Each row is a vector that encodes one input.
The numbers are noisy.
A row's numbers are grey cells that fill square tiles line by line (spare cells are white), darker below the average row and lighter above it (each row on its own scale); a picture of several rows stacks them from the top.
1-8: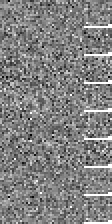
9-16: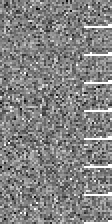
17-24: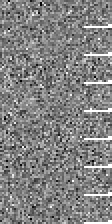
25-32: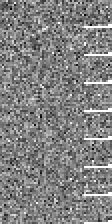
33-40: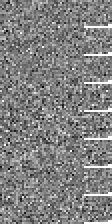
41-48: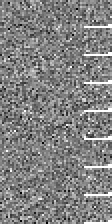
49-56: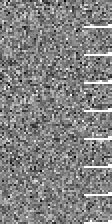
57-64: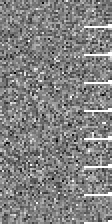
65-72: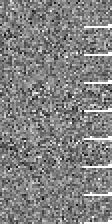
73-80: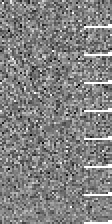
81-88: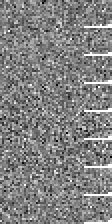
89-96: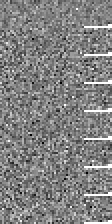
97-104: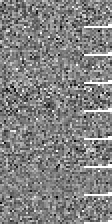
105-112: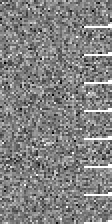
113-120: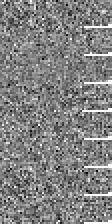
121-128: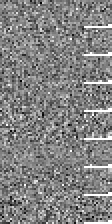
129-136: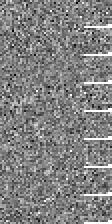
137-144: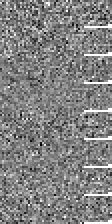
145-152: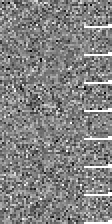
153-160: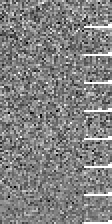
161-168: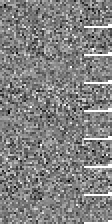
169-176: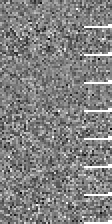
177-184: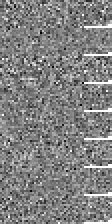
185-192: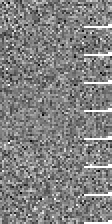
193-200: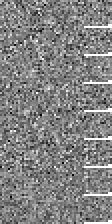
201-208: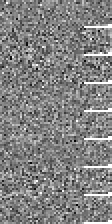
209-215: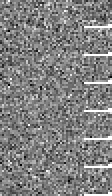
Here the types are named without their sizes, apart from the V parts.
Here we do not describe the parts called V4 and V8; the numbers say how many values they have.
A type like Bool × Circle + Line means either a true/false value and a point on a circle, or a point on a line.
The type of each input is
Bool × Line + (Tree + V4) × V8.
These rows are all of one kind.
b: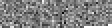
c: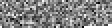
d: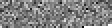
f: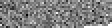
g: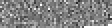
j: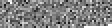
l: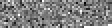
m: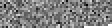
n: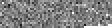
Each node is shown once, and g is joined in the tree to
b and c.
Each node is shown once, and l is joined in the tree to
n.
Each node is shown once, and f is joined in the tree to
j.
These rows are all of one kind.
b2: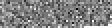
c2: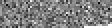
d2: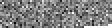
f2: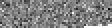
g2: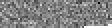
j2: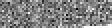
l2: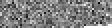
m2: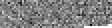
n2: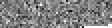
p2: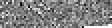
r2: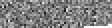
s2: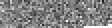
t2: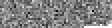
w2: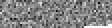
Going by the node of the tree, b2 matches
m2, s2 and t2.
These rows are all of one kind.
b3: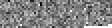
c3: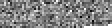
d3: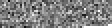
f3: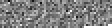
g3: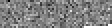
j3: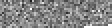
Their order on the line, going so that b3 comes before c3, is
g3, f3, b3, d3, j3, c3.
